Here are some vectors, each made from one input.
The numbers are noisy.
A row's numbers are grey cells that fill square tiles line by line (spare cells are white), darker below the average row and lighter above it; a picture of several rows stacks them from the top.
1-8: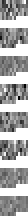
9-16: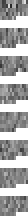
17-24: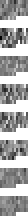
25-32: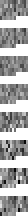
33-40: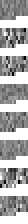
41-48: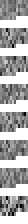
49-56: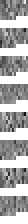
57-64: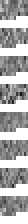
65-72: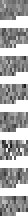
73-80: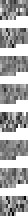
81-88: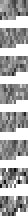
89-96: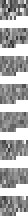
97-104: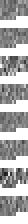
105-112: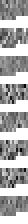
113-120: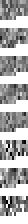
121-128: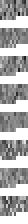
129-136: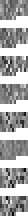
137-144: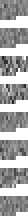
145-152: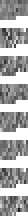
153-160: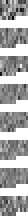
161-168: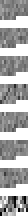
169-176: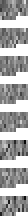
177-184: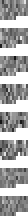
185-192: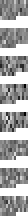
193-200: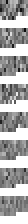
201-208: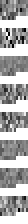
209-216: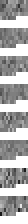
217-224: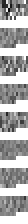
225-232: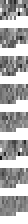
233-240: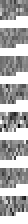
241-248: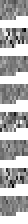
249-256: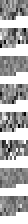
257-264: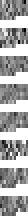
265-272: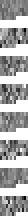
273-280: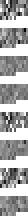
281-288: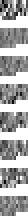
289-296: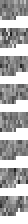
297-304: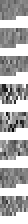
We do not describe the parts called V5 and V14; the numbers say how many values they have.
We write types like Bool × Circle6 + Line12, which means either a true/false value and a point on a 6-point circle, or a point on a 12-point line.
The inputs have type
Bool × (Tree10 + V5) × V14.
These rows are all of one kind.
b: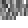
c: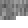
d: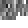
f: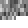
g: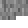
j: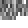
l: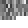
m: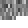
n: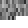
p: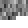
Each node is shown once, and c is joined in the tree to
p.
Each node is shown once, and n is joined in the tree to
d and m.
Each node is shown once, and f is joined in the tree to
j.
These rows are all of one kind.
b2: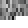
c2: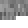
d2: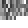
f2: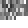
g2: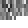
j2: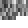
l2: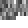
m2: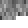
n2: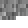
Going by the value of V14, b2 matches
c2 and j2.
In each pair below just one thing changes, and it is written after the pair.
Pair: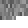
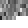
the value of V14
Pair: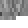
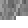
the node of the tree
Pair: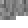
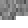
the node of the tree
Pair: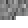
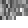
the true/false value
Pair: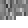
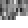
the value of V14
